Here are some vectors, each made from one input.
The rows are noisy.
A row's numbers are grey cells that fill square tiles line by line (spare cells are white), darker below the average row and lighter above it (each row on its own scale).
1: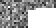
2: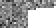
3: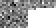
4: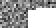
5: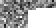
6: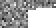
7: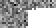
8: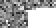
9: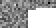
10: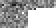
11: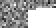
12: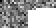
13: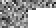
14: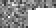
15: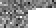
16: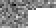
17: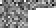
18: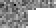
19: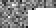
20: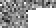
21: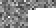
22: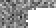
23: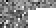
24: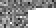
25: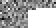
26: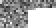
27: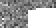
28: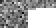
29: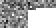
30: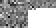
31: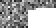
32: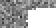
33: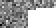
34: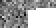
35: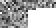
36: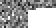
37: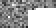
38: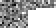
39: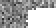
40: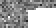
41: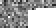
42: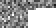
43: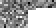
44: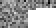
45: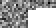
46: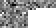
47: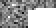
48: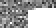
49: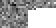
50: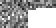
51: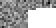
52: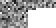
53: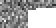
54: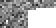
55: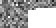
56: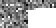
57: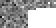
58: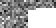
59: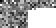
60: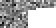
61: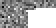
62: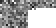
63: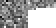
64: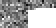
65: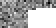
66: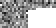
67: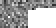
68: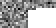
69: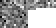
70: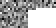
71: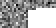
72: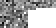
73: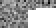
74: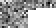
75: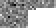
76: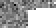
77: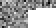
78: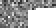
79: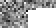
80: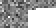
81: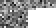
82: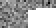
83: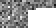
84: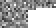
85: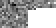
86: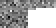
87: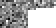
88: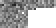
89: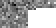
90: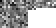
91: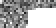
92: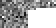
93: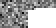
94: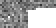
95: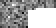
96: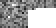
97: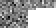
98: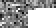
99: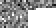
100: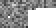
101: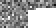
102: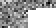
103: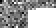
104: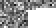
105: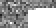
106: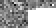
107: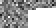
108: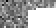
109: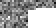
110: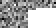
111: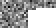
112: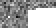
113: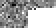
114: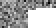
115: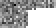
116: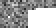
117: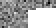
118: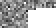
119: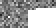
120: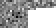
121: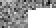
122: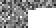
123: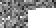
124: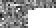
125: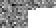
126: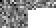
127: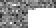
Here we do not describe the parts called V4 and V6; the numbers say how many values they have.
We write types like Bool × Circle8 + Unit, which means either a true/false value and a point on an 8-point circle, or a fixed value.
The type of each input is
Label5 + (Line5 + V6) × V4.
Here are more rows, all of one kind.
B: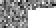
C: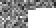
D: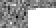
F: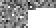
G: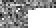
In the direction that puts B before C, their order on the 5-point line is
F, B, C, G, D.
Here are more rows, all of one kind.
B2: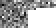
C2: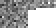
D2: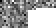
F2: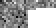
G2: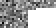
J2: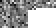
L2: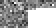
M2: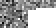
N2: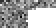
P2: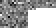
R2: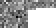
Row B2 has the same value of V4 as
F2 and R2.
